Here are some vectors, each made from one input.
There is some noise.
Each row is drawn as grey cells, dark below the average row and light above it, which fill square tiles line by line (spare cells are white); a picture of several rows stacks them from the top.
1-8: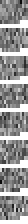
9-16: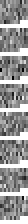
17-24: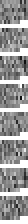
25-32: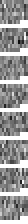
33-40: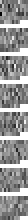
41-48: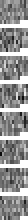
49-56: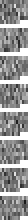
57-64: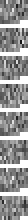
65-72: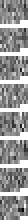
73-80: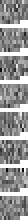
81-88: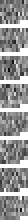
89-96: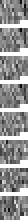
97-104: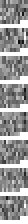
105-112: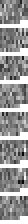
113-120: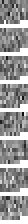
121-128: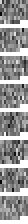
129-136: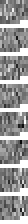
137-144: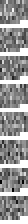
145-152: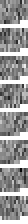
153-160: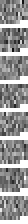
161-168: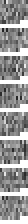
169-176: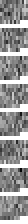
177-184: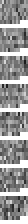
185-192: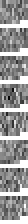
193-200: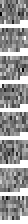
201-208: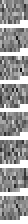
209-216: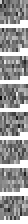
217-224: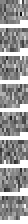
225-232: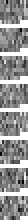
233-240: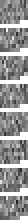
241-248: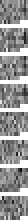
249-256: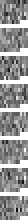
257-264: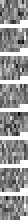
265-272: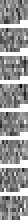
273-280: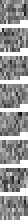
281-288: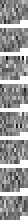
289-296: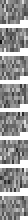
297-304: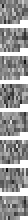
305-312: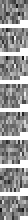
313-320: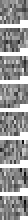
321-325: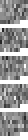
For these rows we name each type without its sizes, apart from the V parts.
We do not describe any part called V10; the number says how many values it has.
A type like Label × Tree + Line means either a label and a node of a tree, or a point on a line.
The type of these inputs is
(Bool × Bool × Bool + Line) × V10.
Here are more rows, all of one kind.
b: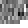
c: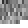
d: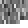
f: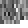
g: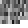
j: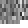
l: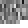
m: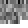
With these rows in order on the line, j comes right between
c and l.
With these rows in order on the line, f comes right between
d and l.
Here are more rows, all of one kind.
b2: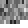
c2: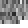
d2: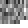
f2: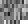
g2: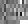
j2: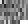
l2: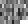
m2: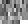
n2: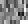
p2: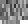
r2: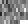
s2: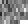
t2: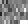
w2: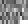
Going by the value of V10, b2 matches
d2, f2 and n2.
